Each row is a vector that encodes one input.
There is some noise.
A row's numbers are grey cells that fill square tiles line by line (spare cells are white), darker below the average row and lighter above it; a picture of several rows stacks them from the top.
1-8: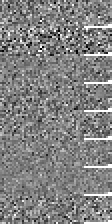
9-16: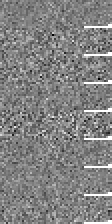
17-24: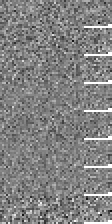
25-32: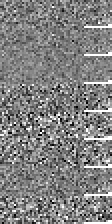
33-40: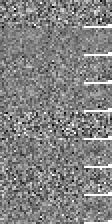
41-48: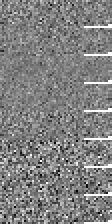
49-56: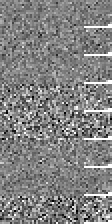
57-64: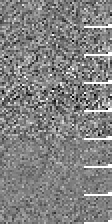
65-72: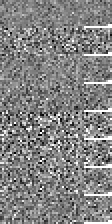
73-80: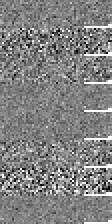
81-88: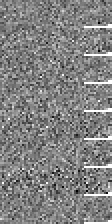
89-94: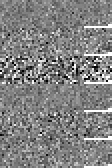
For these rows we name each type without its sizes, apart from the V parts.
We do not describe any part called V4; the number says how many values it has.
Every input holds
a list of items, each a true/false value and a value of V4.
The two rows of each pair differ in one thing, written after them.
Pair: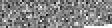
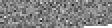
the value of V4 in item 2 of the list
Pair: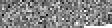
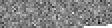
the value of V4 in item 2 of the list
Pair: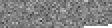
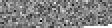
the value of V4 in item 2 of the list
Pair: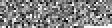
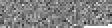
the true/false value in item 2 of the list
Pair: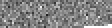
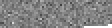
the true/false value in item 1 of the list
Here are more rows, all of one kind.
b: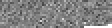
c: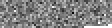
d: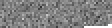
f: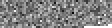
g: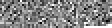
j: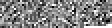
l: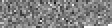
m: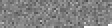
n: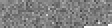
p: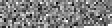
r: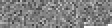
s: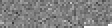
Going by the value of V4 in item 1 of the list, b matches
d and j.
